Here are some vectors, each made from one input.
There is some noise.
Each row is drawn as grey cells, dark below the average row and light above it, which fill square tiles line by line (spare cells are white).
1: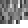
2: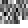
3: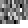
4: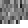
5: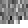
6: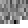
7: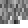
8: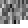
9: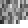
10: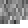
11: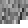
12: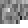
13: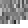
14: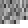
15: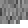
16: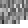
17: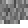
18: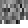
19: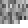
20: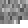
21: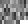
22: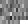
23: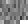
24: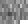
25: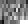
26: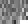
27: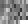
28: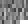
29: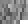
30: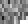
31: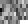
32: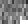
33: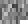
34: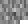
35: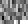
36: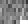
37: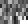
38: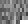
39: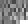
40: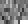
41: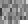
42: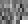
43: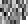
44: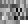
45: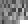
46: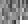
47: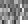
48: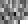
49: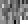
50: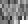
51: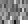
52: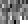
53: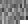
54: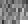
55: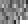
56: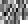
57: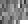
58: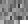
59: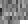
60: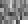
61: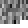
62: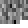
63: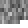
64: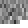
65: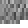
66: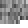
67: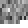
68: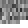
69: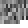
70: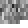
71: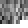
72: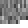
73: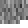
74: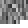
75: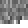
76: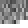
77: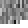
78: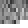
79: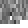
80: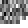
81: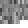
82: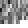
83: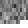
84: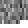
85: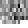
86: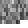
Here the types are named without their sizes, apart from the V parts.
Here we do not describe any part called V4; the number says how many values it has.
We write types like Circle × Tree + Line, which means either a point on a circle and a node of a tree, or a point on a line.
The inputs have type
List(Bool × V4).
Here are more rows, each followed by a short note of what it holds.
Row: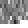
a list of one item
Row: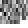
the empty list
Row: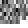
the empty list
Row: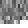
a list of two items
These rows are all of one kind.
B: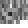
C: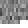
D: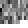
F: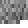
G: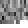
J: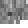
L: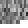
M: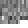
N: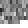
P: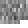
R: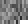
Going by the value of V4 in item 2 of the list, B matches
D and P.
